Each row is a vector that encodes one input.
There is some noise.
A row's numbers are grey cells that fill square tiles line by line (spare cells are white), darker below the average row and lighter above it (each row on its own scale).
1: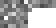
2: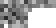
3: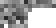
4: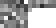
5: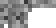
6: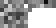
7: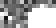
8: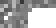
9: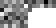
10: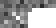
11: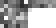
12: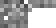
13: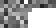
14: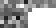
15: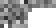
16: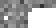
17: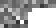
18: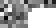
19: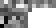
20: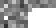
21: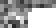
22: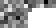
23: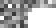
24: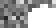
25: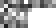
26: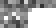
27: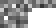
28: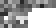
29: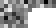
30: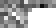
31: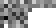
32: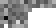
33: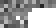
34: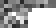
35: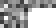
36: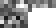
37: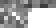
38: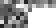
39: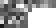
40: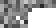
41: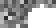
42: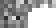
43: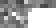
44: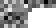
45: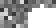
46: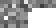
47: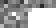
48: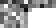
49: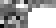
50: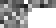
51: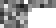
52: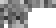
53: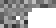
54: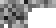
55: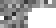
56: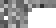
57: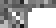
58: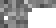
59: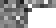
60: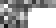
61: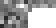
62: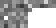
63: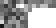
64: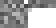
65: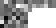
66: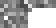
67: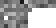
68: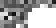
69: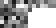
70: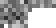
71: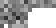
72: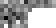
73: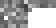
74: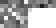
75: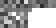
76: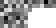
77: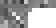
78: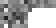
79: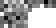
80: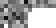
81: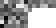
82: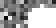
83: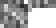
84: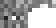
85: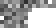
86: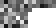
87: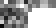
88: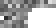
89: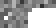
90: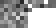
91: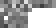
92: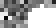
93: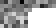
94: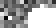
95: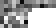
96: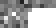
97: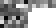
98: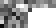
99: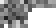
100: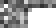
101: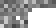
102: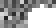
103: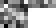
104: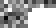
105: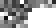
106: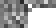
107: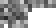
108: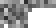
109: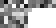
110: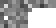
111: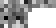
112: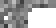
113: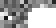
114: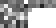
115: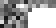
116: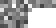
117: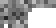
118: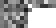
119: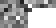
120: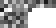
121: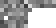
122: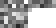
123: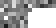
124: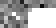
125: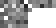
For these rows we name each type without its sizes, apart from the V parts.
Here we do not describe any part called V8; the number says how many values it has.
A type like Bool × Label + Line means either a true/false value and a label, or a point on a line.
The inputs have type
Bool × V8 + Label.
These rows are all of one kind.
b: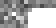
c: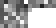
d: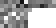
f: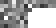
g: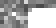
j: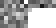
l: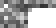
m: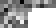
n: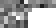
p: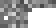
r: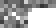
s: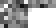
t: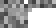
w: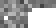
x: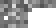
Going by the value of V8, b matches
g, p, r and x.
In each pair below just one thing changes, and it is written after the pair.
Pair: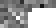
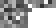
the true/false value
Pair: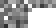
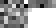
the true/false value
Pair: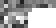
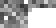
the value of V8
